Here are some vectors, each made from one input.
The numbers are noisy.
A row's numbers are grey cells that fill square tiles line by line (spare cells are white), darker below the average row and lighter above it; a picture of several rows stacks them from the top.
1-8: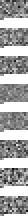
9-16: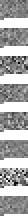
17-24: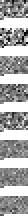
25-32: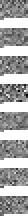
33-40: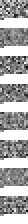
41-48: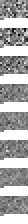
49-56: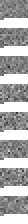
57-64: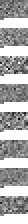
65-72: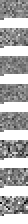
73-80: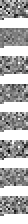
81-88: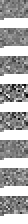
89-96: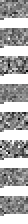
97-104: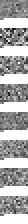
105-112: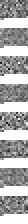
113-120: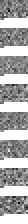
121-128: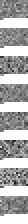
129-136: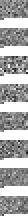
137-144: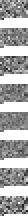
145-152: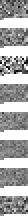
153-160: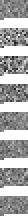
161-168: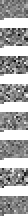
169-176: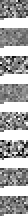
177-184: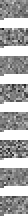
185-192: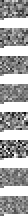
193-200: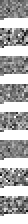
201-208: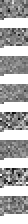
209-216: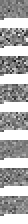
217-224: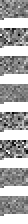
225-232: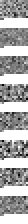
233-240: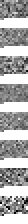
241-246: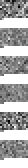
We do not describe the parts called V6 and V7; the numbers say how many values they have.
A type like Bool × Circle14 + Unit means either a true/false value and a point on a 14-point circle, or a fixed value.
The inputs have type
Bool × V6 + Line9 × V7.
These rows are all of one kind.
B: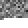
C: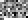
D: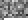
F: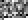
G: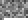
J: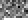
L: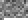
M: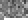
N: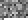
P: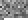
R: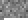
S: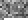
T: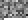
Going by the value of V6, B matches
C and L.
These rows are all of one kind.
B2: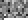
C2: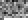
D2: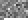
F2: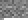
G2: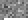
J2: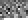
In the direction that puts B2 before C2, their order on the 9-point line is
G2, J2, B2, F2, C2, D2.
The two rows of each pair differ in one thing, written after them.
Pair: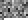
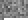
the place on the 9-point line
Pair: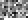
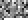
the place on the 9-point line
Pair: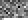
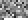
the value of V7
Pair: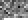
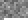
the value of V7
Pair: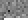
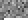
the place on the 9-point line
